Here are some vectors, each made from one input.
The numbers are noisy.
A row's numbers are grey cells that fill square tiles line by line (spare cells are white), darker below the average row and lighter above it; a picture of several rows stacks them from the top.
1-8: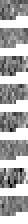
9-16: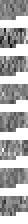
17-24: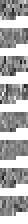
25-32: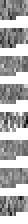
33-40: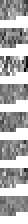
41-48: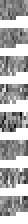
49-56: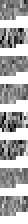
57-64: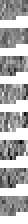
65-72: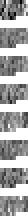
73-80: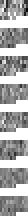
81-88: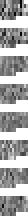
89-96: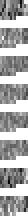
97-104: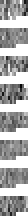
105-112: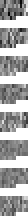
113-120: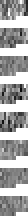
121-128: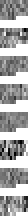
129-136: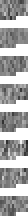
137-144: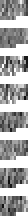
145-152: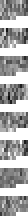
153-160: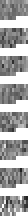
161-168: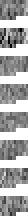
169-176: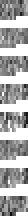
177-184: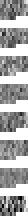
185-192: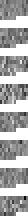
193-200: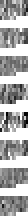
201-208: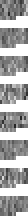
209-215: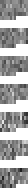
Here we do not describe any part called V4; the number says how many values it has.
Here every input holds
one of 9 labels, together with either a point on a 7-point line, or a value of V4.
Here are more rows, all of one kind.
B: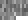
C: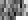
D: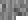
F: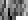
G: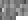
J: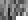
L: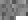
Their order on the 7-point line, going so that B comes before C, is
D, F, B, J, L, C, G.
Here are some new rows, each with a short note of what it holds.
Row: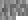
one of 9 labels and a value of V4
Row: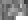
one of 9 labels and a value of V4
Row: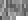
one of 9 labels and a point on a 7-point line
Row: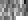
one of 9 labels and a value of V4
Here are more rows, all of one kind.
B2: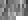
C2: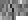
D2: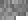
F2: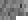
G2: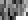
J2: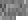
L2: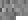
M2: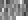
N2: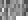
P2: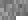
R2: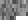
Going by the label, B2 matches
G2 and R2.
